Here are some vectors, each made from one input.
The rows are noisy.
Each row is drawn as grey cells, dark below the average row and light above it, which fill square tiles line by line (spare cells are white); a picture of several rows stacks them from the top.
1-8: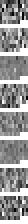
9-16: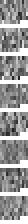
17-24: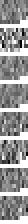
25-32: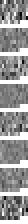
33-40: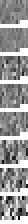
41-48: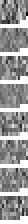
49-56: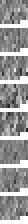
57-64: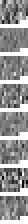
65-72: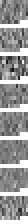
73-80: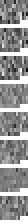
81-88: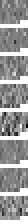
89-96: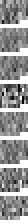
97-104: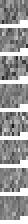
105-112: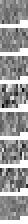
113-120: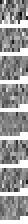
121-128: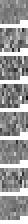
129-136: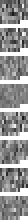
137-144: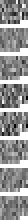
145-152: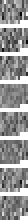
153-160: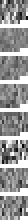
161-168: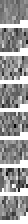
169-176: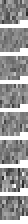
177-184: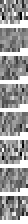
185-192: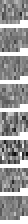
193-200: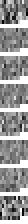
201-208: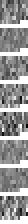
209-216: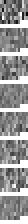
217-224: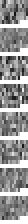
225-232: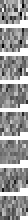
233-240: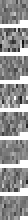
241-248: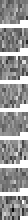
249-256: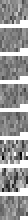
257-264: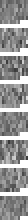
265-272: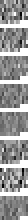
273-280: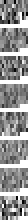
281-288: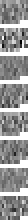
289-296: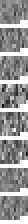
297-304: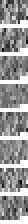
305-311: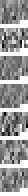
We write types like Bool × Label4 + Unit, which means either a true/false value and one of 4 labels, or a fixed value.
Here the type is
Bool × Bool × Bool × Bool × Bool + Line12.
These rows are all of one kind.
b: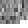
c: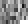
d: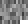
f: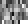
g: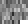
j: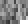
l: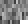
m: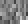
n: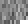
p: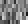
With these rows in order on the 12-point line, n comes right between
f and p.
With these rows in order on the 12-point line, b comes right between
d and j.
